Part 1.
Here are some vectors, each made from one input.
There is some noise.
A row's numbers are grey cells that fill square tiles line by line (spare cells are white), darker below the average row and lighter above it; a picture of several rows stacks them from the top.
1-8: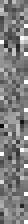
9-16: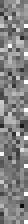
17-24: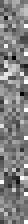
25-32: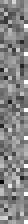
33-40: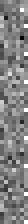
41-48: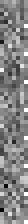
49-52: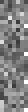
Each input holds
three true/false values.
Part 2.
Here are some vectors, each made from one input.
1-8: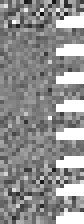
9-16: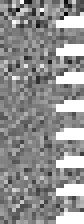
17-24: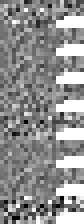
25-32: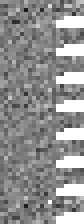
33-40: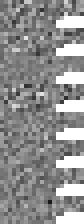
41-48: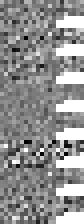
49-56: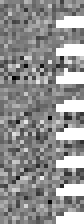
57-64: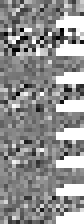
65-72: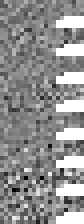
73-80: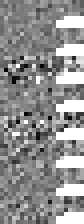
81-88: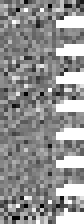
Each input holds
either a fixed value, or four true/false values.
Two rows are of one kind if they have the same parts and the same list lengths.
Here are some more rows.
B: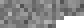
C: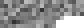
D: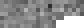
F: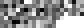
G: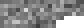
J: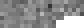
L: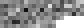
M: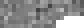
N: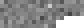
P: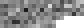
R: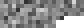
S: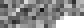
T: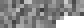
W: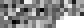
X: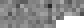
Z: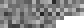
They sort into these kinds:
B, C, D, F, G, J, L, M, N, P, R, S, T, W, X
Z

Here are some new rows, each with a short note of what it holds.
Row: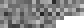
a fixed value
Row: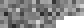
a fixed value
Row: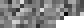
four true/false values
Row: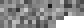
four true/false values
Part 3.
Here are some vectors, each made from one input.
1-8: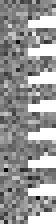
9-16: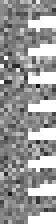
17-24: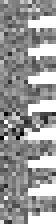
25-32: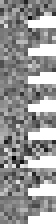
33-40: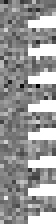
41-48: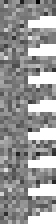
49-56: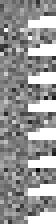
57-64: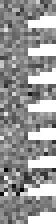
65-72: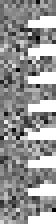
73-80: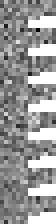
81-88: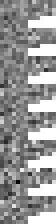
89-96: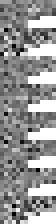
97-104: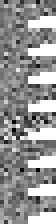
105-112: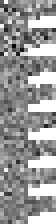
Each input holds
either a fixed value, or four true/false values.
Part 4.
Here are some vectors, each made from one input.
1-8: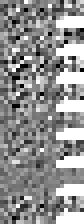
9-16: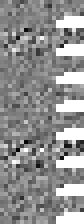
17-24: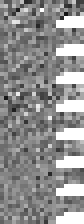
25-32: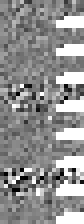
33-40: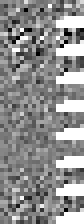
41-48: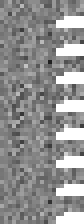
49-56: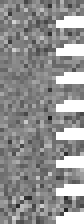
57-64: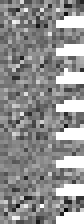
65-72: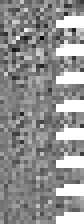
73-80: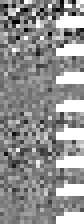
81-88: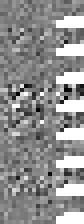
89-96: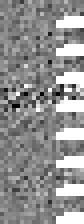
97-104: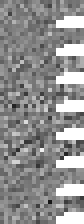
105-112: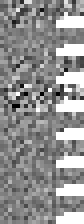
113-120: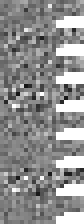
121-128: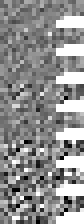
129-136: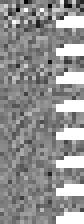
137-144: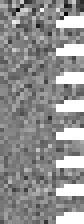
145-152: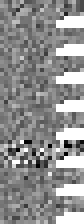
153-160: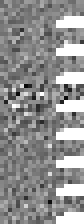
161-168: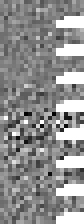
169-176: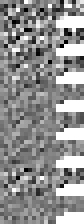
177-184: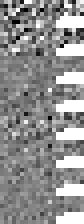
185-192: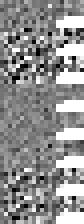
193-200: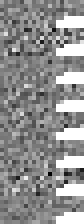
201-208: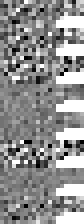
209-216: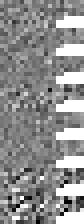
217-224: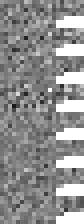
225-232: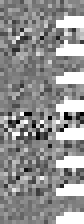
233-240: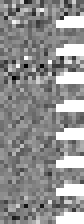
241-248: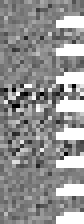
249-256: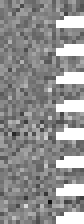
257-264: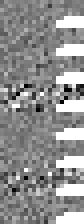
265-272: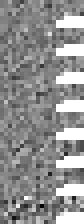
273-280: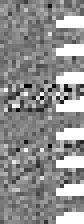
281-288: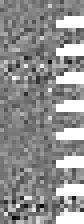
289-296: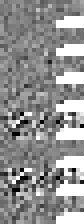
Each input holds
either a fixed value, or four true/false values.
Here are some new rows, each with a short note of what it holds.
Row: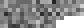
a fixed value
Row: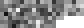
a fixed value
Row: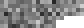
a fixed value
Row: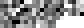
four true/false values
